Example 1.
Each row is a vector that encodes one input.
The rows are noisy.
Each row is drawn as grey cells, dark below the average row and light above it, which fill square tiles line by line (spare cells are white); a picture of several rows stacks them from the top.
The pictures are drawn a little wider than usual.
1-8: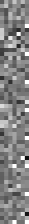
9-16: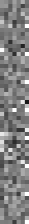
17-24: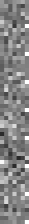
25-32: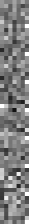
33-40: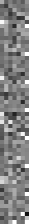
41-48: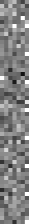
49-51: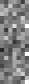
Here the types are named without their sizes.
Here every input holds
either a point on a circle, or a fixed value, or a point on each of two lines.
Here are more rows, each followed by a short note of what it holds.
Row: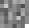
a point on each of two lines
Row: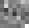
a point on each of two lines
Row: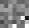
a point on a circle
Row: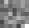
a point on each of two lines
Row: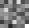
a point on a circle
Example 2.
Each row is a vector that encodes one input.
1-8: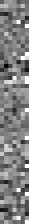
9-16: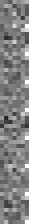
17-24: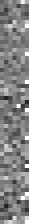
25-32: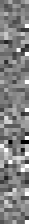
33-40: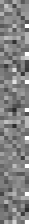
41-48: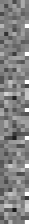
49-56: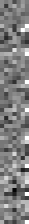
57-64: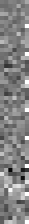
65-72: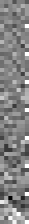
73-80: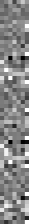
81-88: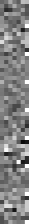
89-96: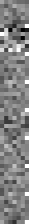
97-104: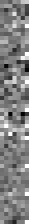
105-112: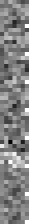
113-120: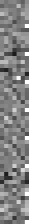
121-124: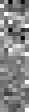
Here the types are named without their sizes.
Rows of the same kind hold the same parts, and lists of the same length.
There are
2 kinds of row.
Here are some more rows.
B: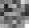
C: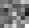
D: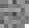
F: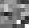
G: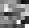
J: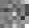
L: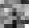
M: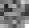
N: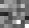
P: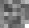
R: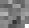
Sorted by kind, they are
B, C, D, J, L, M, P, R
F, G, N

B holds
a point on a circle and a true/false value.
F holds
a true/false value.
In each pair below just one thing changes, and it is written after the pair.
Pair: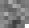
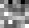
the true/false value
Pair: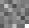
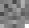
the place on the circle
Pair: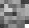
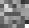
the place on the circle
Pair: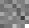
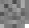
the place on the circle
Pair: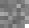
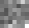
the place on the circle
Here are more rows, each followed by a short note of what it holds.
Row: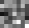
a true/false value
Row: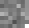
a point on a circle and a true/false value
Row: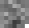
a point on a circle and a true/false value
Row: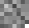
a point on a circle and a true/false value
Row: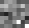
a true/false value
